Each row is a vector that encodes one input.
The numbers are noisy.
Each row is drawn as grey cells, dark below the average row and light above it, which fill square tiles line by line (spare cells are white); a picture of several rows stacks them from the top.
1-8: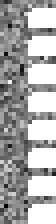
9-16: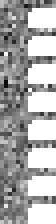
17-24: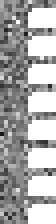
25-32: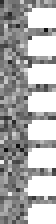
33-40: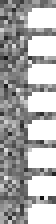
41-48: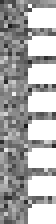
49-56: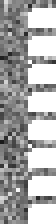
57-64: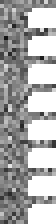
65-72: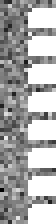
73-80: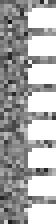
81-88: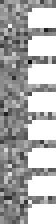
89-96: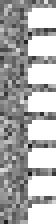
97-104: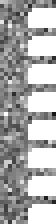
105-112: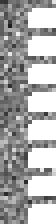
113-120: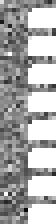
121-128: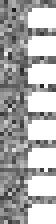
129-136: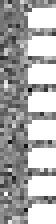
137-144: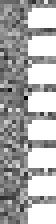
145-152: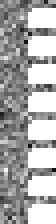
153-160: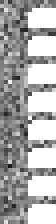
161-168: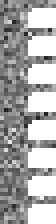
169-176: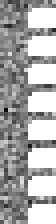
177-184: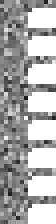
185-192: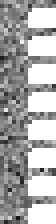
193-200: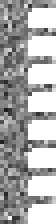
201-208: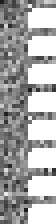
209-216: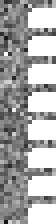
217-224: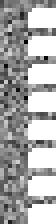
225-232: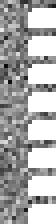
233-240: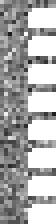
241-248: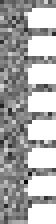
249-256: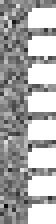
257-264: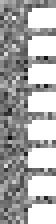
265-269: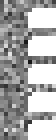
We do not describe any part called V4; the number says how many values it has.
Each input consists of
one of 7 labels, one of 10 labels and four true/false values, together with a list of up to two values of V4.
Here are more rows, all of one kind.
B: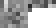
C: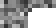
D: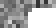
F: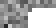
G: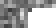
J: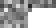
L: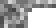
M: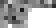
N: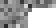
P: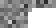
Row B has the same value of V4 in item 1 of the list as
F, M and P.
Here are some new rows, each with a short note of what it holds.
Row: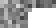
one of 7 labels, one of 10 labels and four true/false values, together with a list of two items
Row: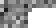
one of 7 labels, one of 10 labels and four true/false values, together with a list of one item
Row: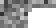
one of 7 labels, one of 10 labels and four true/false values, together with a list of two items
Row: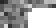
one of 7 labels, one of 10 labels and four true/false values, together with the empty list
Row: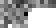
one of 7 labels, one of 10 labels and four true/false values, together with a list of one item
